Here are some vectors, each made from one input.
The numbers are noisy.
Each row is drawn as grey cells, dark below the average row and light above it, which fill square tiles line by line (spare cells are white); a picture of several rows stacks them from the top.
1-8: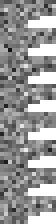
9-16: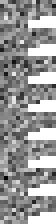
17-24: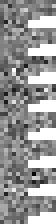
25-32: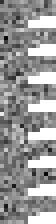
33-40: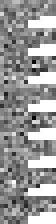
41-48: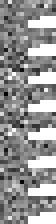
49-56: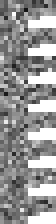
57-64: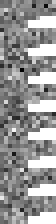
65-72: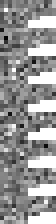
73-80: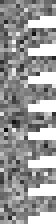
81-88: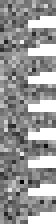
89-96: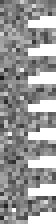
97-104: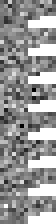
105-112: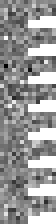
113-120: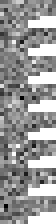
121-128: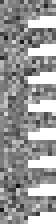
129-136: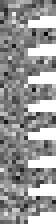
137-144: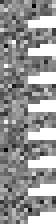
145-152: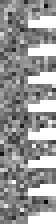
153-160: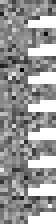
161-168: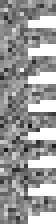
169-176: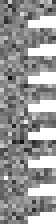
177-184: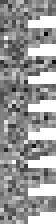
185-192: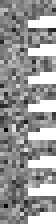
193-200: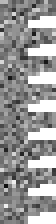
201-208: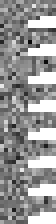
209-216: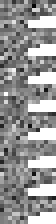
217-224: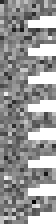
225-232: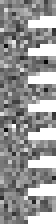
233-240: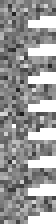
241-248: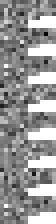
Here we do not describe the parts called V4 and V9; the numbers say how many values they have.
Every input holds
a node of a 10-node tree, together with either a point on a 5-point line, a true/false value and a value of V4, or a value of V9.
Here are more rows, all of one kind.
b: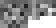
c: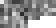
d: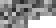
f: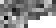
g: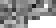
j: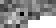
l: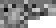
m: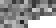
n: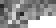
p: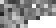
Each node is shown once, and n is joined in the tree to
b, j and p.
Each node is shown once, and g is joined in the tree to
m.
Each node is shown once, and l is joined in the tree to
m.
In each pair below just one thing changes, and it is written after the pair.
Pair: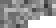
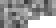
the place on the 5-point line
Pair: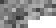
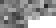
the true/false value
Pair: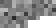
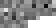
the true/false value
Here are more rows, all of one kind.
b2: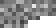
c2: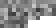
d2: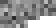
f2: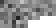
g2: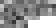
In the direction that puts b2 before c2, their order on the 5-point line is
d2, f2, b2, g2, c2.
